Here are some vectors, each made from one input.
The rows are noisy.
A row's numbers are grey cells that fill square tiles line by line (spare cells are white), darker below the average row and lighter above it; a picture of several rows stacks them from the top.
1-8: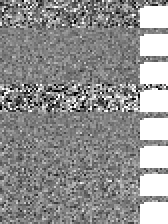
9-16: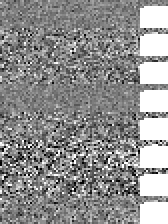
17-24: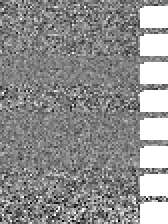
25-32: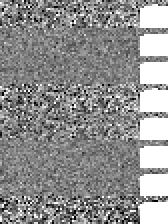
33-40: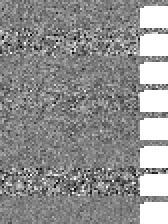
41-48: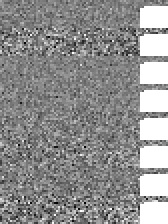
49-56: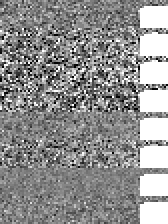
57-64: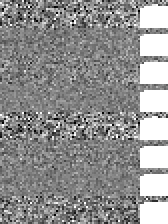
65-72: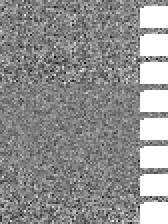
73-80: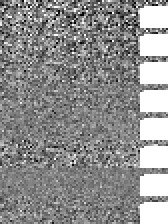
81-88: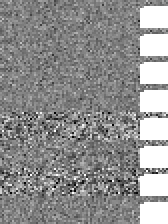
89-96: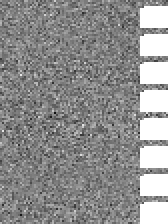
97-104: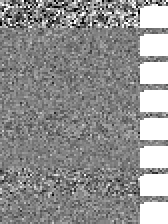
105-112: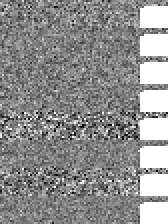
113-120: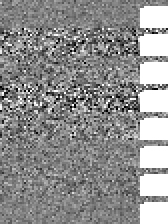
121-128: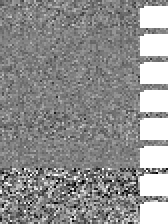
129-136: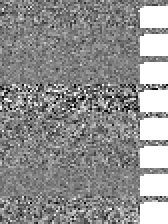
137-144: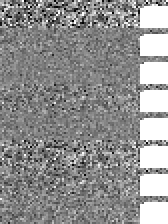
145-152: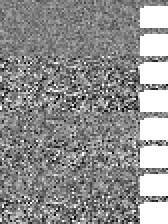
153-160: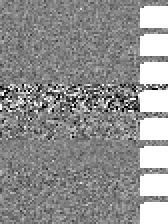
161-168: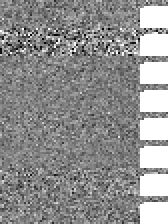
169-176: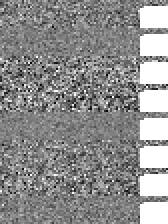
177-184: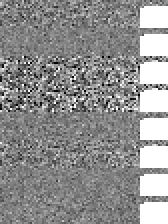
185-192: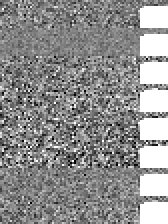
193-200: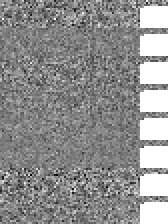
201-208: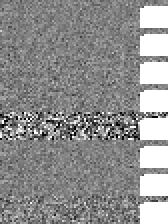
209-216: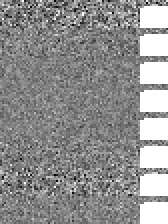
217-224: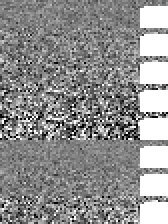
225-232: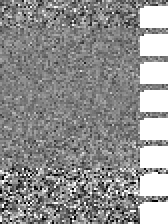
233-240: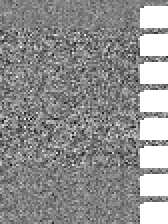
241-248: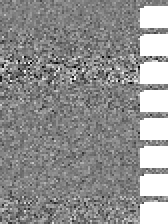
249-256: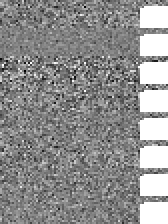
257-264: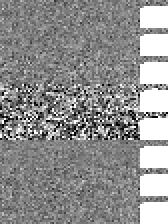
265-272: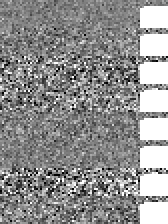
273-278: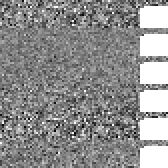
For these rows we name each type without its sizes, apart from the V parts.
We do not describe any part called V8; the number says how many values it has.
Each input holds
a point on a line, together with either a point on a circle and a value of V8, or a fixed value.
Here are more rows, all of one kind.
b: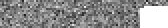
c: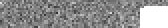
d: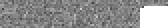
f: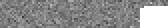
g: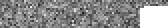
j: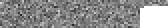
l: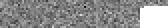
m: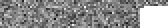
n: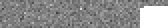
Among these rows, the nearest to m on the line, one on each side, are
b and g.
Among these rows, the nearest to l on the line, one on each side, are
c and f.
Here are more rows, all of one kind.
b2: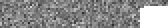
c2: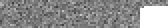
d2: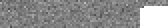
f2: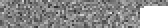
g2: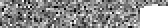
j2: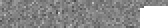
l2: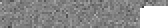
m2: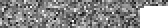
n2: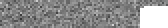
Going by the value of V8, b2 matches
f2, g2 and m2.
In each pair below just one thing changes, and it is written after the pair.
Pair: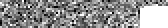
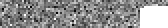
the place on the line
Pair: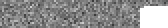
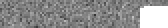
the value of V8
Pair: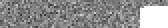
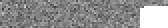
the place on the line
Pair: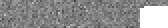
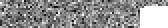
the place on the circle
